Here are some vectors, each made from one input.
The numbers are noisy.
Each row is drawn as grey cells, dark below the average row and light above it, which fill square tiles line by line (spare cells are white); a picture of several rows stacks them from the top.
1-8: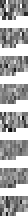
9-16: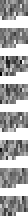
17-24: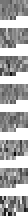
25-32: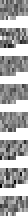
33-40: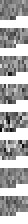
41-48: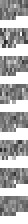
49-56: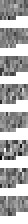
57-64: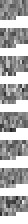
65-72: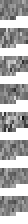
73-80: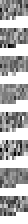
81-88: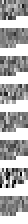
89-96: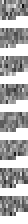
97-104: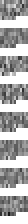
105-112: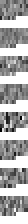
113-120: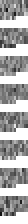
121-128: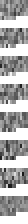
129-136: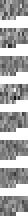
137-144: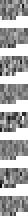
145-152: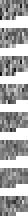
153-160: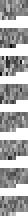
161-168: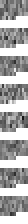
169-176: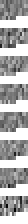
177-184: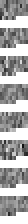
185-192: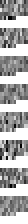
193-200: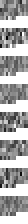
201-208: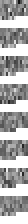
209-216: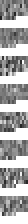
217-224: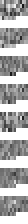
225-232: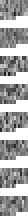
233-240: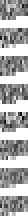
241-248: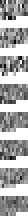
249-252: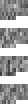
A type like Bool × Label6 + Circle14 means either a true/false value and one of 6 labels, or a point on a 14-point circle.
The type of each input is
List2(Line9).
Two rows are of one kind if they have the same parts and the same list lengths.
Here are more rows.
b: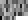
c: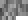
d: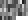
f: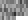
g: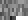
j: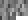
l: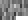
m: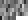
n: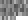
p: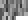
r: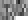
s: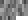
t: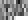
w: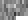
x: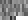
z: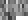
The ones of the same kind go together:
b, d, f, j, l, m, s, w, z
c, g, n, p, x
r, t

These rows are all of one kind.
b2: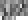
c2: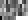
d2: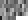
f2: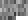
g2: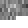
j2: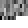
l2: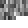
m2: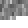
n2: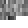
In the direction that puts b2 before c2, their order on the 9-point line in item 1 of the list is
m2, l2, b2, c2, d2, f2, n2, j2, g2.
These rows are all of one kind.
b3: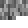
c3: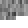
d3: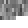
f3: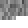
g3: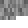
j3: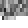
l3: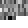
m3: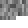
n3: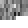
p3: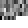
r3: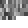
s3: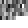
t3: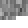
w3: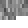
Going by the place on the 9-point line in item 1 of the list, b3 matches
d3, g3, r3 and t3.
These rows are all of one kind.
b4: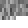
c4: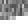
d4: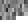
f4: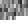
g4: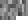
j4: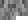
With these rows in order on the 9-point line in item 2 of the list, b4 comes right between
c4 and d4.
